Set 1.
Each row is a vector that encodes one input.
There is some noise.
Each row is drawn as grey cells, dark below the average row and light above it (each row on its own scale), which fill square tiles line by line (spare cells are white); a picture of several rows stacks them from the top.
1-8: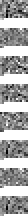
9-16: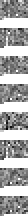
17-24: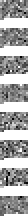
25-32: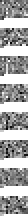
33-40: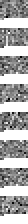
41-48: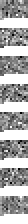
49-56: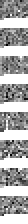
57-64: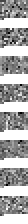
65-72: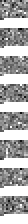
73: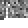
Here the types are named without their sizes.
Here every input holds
a point on each of two lines.
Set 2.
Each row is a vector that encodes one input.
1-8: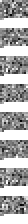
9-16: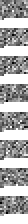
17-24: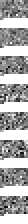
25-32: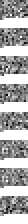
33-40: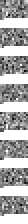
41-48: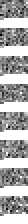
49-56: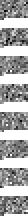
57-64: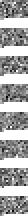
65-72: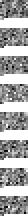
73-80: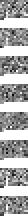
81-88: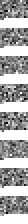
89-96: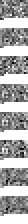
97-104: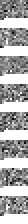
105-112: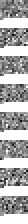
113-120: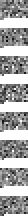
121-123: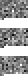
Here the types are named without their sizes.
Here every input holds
a point on each of two lines.
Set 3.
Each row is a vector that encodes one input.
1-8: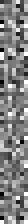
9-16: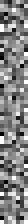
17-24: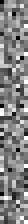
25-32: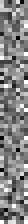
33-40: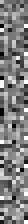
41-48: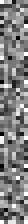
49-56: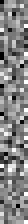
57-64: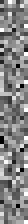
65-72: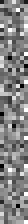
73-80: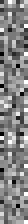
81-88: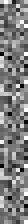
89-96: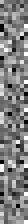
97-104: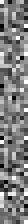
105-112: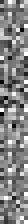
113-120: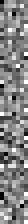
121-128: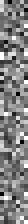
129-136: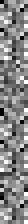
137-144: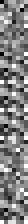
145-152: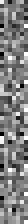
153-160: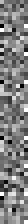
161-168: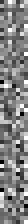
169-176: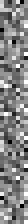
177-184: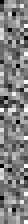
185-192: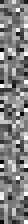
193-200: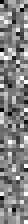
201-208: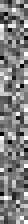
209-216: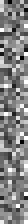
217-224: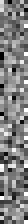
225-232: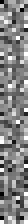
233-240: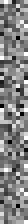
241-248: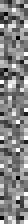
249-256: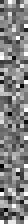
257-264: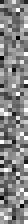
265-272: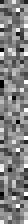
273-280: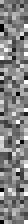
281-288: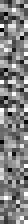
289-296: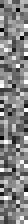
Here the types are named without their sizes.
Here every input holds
a point on a circle.
